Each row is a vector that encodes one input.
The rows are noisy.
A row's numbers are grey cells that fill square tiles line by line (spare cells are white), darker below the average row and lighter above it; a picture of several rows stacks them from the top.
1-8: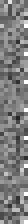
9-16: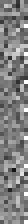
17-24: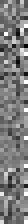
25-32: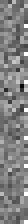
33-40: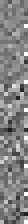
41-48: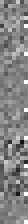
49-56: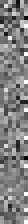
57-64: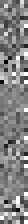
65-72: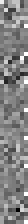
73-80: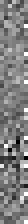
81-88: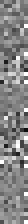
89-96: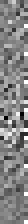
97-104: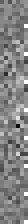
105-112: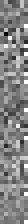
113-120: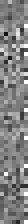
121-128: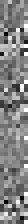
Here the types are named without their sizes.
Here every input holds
a point on a line, together with either a point on a line, or three true/false values.
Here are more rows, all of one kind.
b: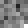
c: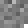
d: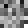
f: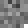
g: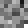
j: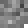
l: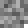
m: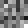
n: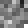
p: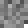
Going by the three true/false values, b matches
c and f.
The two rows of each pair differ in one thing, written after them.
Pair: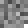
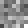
the place on the line
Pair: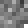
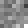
one of the three true/false values
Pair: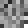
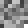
one of the three true/false values
